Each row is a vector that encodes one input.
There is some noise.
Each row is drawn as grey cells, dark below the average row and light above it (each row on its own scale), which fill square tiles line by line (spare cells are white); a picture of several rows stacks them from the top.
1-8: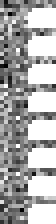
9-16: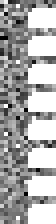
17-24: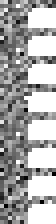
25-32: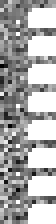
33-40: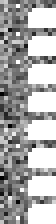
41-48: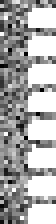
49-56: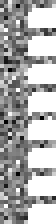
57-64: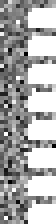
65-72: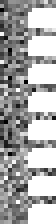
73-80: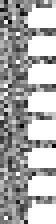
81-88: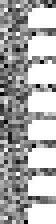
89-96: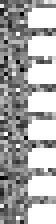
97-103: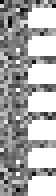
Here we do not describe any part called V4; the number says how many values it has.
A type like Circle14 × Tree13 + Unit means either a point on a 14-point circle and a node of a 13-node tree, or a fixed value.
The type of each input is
Bool × V4 + List2(Line5).
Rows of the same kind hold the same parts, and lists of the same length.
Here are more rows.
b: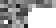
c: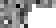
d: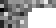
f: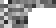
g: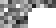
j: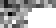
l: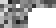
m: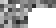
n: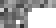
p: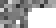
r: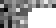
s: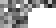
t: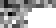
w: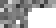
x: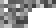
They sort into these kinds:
b, c, d, r
f, g, l, m, s, x
j, t
n, p, w

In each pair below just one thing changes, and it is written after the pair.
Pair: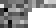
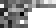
the place on the 5-point line in item 2 of the list
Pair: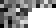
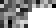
the place on the 5-point line in item 2 of the list
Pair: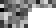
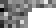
the place on the 5-point line in item 2 of the list
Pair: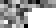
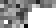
the place on the 5-point line in item 2 of the list
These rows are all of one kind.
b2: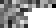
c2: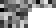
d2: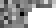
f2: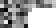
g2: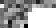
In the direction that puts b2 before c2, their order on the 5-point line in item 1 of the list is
d2, f2, g2, b2, c2.
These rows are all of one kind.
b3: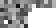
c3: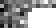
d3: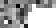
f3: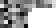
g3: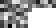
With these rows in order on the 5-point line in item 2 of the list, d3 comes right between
b3 and g3.
